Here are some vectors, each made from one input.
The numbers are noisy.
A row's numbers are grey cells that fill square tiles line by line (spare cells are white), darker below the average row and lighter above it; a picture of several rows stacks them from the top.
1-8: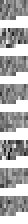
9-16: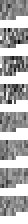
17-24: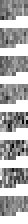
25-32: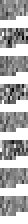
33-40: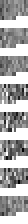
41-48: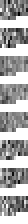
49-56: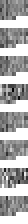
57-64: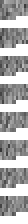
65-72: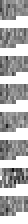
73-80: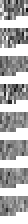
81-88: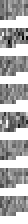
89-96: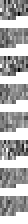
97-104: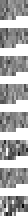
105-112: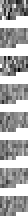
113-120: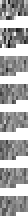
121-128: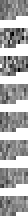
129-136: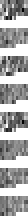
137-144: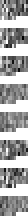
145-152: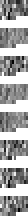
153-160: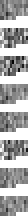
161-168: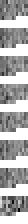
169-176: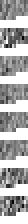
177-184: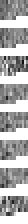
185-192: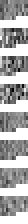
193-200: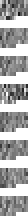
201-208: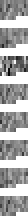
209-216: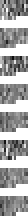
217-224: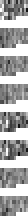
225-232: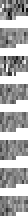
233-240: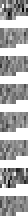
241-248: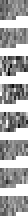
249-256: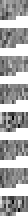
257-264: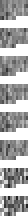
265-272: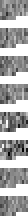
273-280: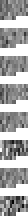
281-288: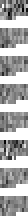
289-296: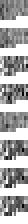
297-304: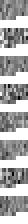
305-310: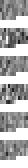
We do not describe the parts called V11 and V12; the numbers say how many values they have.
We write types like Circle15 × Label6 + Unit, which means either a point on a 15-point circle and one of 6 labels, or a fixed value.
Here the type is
Bool × (Line8 + V11) + V12.
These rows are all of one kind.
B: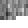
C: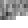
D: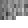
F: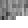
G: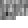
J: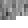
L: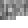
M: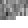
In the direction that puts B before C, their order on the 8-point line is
L, G, M, B, D, J, F, C.
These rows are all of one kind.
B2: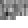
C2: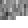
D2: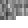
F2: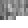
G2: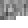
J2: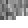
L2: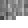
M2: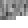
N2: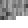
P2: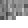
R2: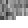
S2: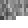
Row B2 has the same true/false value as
C2, G2 and M2.
